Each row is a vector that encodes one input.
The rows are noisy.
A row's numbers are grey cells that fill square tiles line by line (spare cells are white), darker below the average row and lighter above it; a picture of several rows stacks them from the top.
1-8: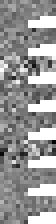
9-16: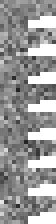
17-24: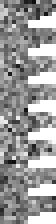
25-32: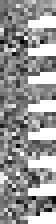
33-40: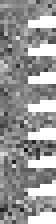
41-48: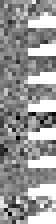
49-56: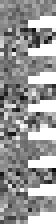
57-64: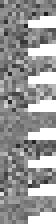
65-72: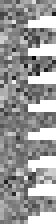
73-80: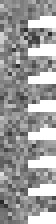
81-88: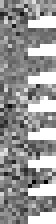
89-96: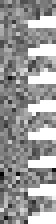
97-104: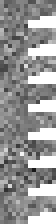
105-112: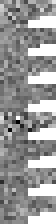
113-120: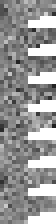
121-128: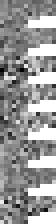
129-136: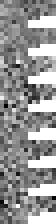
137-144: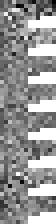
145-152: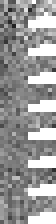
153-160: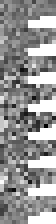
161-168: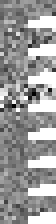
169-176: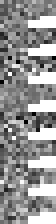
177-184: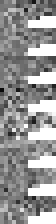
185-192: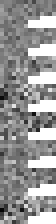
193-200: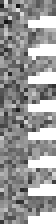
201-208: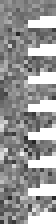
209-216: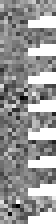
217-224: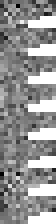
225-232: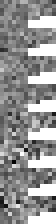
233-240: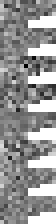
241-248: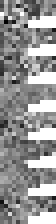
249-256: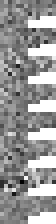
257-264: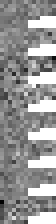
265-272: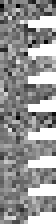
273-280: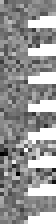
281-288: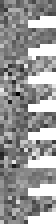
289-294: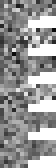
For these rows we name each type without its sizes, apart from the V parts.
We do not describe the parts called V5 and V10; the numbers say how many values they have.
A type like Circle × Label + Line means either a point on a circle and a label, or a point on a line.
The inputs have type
Label × Label + List(V5) × (Tree + V10).
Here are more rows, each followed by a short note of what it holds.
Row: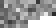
a value of V10, together with the empty list
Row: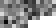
two labels
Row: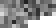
a node of a tree, together with a list of one item
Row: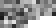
a value of V10, together with a list of one item
